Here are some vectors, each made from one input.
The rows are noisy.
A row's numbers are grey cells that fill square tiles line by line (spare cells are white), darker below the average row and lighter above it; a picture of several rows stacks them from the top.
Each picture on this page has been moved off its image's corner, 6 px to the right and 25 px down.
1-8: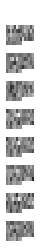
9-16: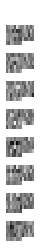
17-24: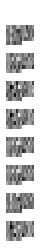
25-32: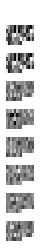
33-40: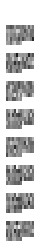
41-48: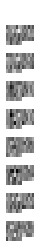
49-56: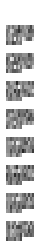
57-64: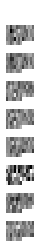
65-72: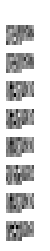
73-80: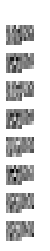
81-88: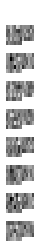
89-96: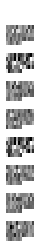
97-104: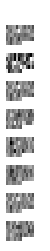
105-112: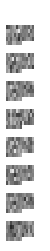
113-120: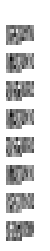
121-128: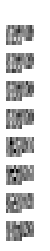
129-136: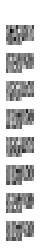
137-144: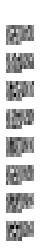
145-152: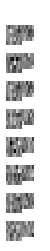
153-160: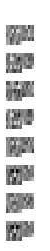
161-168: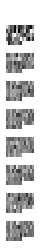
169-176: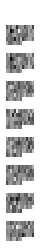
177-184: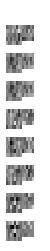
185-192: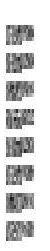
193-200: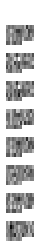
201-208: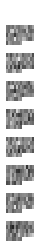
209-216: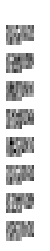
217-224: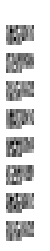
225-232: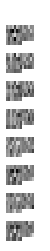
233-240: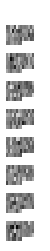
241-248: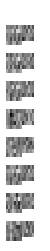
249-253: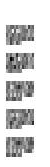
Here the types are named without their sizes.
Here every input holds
a list of points on a line.
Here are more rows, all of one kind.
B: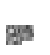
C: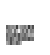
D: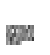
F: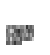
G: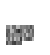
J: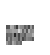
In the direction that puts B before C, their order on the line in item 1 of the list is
G, F, B, D, C, J.
